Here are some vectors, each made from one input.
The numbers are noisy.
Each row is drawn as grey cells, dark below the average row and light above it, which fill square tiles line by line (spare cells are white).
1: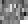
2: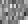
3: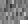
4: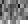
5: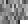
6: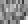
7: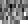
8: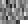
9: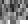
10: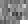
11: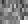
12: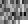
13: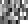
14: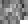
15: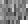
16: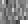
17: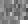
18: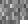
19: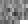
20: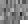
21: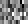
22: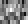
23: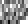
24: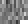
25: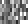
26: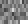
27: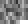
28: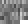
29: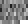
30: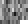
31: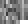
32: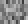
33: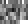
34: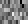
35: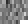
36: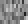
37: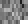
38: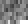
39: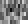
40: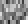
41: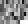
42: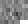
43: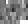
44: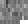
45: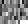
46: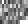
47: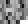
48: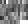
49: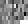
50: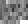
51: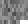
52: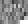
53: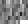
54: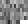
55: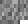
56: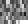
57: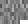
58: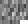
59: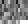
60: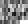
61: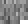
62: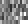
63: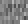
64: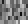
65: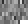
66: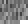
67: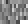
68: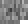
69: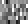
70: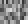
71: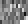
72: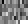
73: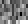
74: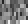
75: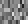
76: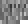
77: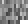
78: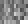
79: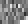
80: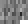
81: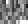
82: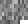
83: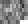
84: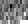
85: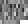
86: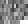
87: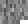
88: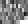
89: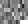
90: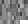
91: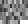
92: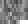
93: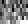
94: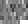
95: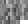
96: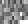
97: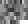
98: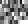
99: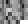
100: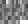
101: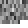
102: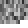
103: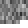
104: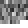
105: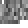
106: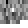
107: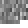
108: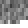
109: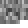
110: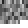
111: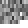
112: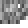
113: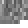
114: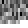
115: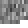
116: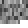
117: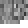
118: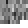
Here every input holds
either a point on a 5-point line, or a list of up to three points on a 4-point line.
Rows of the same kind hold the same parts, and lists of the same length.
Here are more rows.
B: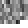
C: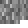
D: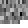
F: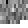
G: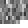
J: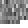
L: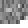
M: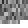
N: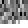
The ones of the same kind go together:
B, L
C
D
F, J, M, N
G

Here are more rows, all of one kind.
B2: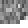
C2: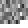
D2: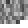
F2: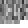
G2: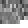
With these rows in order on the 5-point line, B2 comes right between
C2 and G2.
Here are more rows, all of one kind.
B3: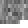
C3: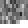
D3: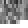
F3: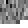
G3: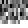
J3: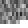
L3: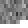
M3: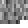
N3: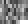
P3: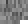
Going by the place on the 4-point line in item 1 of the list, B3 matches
F3 and M3.
